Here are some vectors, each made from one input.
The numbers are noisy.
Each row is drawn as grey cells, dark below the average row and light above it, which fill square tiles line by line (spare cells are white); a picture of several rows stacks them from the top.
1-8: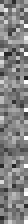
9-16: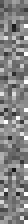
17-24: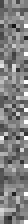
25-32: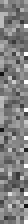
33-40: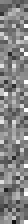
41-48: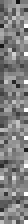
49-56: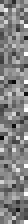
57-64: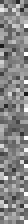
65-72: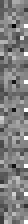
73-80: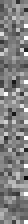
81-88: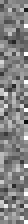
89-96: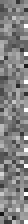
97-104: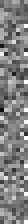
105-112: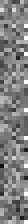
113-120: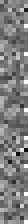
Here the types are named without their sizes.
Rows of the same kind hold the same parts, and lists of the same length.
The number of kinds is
4.
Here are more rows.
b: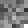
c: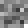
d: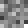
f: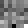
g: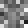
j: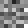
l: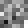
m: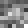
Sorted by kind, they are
b, c, f
d, g, j
l
m

